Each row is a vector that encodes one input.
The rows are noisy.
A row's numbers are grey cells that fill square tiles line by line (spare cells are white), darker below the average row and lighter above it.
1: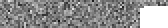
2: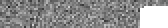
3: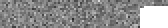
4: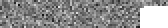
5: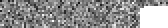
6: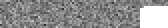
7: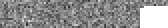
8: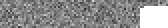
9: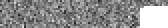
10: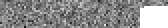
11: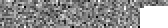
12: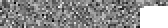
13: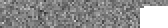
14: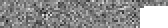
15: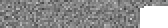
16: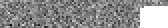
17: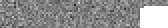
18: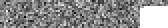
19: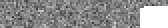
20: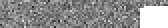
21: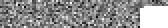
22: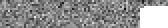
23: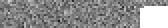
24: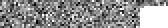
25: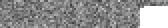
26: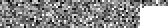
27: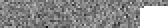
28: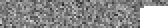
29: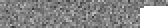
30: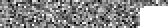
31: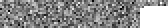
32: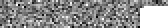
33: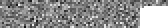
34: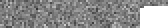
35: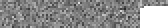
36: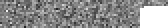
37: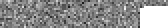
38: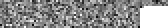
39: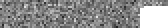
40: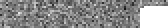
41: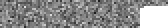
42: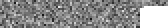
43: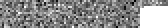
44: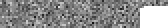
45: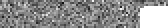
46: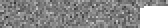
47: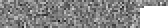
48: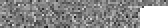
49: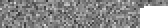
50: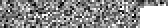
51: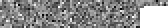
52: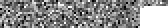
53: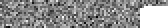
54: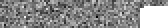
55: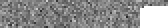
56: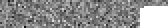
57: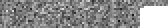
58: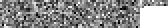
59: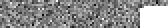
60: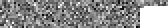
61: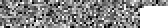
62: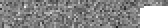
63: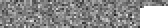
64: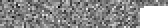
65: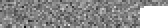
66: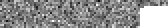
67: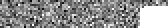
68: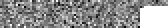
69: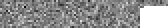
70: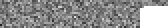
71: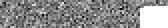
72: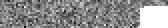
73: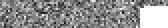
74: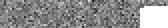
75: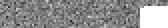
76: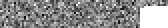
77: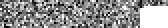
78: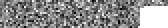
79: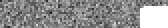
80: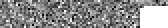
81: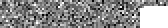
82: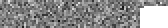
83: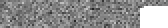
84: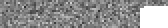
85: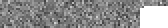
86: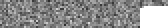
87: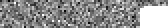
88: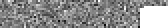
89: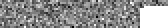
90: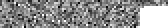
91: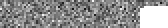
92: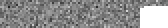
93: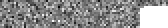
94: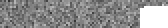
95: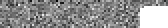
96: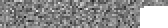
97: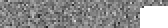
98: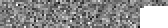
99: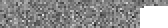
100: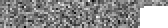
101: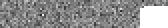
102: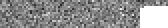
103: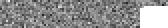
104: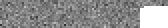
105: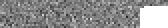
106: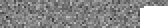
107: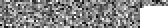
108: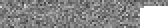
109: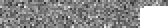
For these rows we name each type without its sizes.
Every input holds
either a point on a circle, or a label, or a point on a line.
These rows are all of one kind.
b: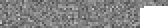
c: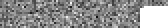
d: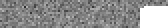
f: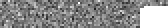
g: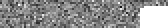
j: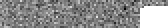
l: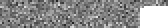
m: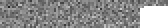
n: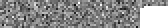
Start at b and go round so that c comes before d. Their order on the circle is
b, l, m, c, d, n, j, f, g.
